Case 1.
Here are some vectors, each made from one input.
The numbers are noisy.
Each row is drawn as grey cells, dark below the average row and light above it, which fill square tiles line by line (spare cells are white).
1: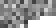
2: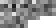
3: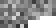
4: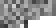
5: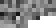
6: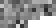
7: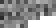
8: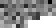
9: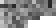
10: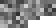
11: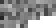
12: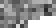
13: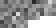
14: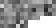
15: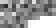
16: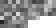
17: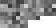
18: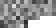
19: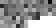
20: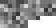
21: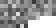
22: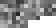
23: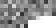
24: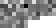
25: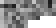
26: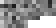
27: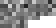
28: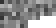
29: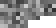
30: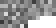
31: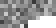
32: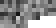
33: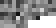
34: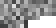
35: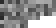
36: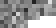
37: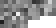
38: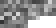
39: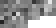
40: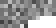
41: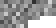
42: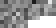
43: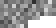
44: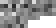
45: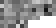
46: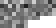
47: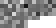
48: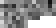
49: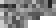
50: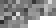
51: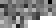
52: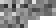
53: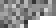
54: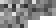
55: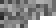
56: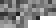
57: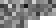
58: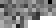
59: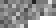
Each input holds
either a node of an 8-node tree, or three true/false values.
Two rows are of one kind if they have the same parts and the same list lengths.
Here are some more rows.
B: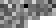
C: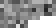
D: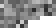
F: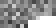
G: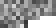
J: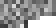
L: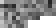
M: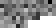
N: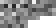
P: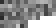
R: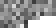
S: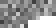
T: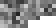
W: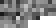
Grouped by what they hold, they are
B, C, D, L, M, N, P, T, W
F, G, J, R, S

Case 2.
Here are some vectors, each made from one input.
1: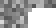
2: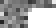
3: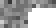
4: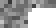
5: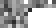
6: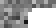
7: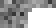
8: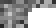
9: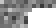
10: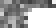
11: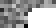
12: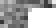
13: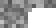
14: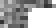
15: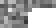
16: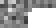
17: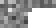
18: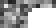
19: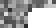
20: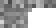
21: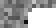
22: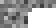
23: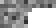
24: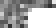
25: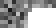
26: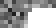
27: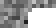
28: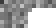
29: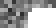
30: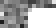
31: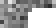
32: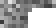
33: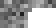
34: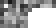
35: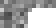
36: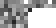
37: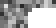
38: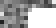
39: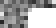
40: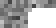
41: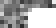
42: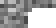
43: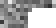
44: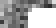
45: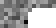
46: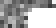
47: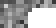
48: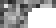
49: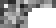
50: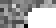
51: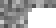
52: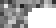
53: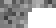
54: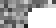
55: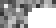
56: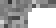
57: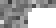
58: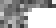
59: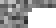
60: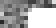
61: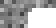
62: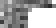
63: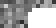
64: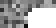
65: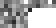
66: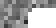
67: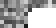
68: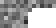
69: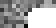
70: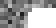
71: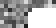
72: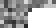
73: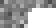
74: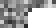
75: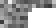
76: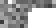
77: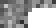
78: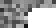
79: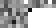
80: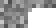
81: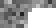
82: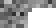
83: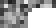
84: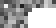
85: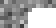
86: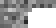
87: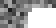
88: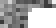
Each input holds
either a point on a 6-point line, or a point on a 12-point line.
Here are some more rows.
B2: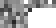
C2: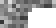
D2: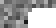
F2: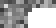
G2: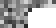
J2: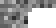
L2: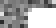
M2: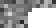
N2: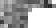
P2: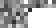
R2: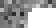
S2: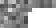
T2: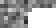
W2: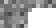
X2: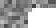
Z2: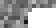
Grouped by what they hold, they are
B2, F2, G2, M2, P2
C2, D2, J2, L2, N2, R2, S2, T2, W2, X2, Z2

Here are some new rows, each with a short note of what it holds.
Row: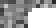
a point on a 6-point line
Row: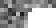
a point on a 12-point line
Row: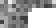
a point on a 12-point line
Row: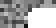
a point on a 6-point line
